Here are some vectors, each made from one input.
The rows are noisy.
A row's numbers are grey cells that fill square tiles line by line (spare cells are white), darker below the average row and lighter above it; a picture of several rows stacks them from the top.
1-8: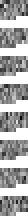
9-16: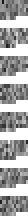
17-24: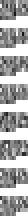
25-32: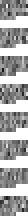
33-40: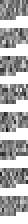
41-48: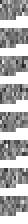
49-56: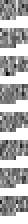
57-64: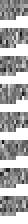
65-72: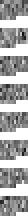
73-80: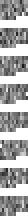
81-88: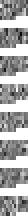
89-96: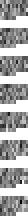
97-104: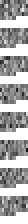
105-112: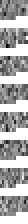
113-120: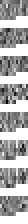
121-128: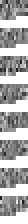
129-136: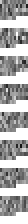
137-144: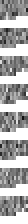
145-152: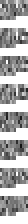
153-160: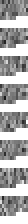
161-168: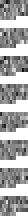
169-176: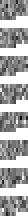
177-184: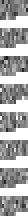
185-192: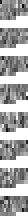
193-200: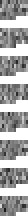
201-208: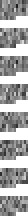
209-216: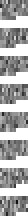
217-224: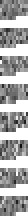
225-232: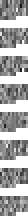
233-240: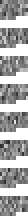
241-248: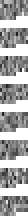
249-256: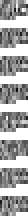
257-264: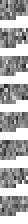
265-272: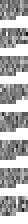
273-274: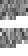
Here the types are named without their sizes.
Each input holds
a point on a line, together with either a point on a circle, or a point on a line.
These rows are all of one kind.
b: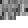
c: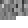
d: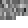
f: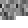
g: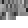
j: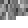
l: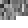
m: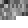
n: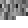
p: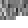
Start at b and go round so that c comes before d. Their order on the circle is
b, j, g, f, c, n, p, m, d, l.
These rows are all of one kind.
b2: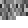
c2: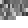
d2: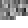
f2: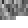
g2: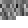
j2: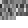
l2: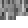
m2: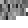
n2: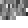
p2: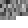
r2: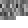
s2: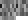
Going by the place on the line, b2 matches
g2, m2, n2 and r2.
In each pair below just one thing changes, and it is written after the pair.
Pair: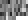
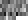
the place on the circle
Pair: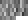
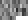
the place on the line
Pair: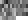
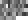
the place on the line
